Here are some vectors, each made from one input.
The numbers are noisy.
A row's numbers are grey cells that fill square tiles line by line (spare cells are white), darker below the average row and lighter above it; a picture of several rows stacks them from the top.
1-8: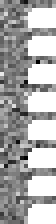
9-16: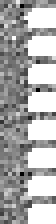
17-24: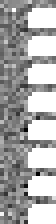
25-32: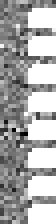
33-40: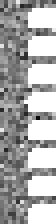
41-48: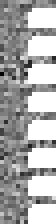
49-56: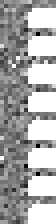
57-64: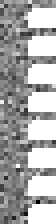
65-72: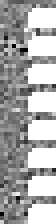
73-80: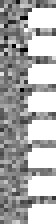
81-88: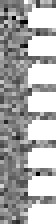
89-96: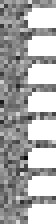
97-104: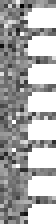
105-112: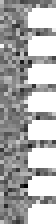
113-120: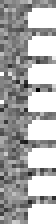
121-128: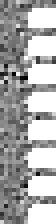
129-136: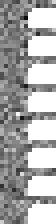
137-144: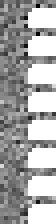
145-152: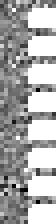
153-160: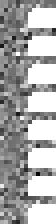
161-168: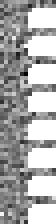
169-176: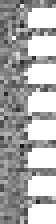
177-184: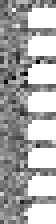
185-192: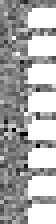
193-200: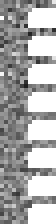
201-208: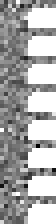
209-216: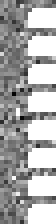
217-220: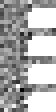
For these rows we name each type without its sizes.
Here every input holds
either a node of a tree, or a list of points on a line.
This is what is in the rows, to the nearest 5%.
About 40% of them hold a node of a tree. The rest are lists of points on a line.
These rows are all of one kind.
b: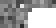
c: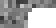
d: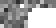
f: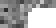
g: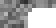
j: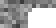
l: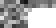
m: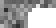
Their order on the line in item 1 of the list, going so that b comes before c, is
l, b, g, c, f, j, m, d.
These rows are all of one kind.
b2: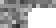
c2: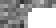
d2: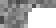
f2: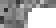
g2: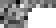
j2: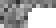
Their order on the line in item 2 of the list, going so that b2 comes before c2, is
d2, b2, j2, g2, f2, c2.
